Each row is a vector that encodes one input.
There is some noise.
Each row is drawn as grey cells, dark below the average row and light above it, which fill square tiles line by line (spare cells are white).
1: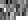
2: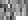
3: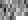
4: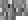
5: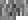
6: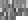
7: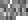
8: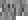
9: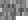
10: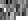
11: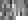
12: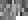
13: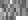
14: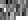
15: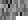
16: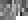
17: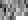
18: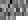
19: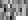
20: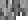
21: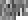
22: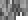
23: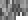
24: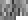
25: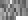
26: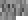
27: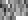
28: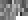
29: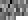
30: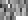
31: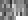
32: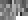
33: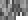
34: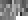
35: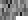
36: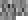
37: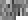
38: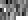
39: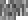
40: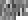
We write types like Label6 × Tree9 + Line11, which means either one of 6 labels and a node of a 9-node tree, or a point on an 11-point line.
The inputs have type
(Circle6 + Unit) × Line5.
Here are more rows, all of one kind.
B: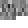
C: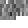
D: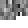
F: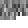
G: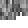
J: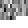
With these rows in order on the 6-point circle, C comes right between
F and G.
